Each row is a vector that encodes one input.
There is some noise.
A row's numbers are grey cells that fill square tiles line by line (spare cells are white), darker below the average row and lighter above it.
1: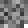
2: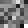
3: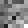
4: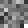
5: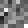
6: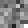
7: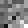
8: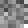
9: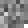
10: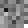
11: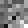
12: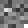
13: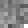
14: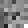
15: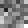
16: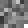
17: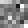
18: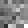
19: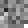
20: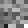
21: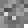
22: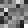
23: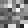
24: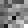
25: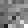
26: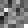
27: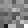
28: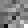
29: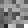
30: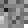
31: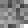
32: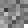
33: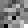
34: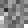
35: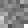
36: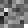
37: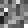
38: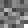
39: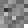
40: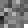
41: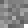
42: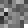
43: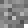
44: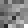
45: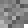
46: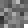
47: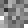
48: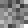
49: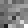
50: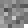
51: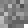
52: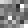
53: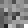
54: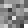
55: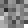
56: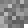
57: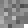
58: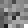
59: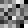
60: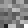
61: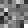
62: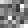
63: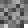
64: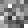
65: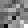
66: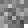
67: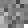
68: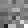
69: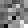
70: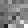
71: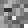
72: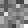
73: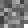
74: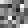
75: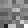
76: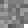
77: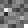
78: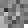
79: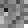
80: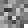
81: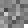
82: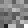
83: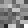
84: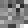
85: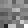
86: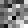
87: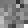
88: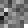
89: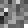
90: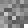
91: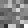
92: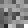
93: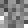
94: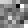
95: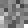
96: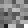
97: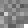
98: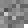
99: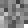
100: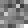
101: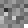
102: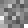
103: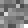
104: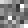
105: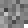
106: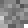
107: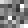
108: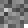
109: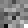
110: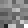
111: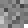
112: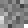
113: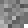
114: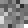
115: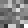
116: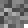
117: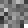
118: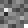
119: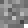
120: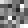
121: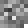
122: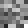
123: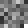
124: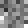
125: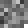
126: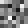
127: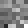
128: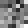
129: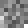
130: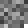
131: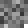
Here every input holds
a list of up to three points on a 6-point line.
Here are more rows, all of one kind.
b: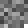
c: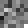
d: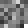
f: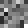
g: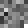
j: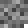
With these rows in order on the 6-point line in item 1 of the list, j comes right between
b and d.
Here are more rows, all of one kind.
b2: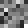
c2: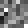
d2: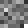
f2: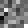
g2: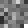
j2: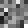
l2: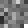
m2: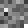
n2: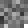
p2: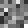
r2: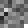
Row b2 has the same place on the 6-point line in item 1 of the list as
c2, f2 and j2.
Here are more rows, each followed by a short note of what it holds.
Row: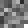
a list of two items
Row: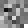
a list of three items
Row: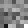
a list of one item
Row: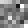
the empty list
